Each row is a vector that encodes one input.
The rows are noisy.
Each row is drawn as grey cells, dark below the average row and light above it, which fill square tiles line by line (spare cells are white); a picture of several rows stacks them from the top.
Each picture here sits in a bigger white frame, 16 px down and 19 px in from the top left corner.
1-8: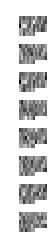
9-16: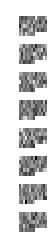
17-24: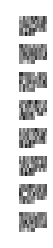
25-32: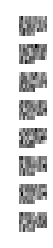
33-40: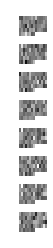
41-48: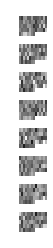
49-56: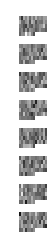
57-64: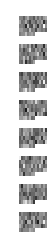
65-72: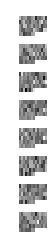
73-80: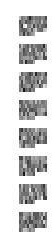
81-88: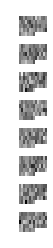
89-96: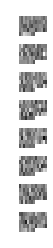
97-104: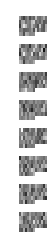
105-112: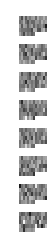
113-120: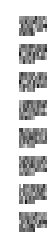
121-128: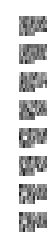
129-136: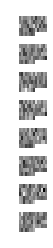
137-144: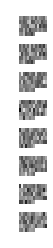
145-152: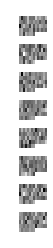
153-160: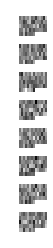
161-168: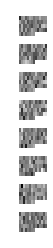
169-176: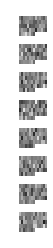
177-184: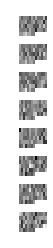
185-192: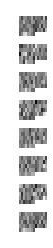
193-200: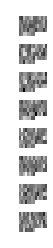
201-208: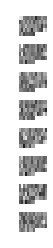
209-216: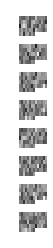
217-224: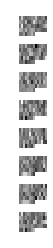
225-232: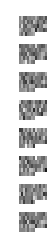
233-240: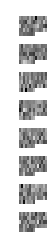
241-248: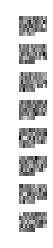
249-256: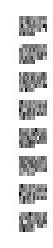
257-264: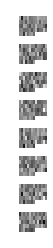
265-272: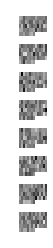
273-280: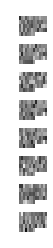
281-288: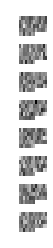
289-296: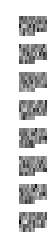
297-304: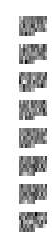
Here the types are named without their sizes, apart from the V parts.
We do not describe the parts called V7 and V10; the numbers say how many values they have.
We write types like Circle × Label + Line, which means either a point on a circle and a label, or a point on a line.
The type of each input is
Line × (Line + V10) × V7.
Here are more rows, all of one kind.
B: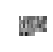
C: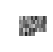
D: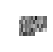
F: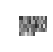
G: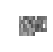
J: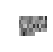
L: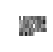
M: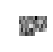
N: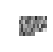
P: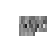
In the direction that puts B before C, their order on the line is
F, P, G, B, L, C, M, D, N, J.
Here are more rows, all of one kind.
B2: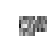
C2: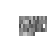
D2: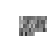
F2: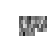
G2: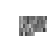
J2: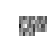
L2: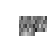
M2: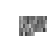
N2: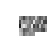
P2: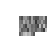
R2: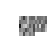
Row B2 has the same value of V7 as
G2 and M2.
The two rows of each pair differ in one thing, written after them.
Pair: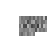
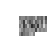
the value of V10
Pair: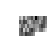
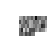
the value of V10
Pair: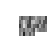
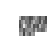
the value of V7
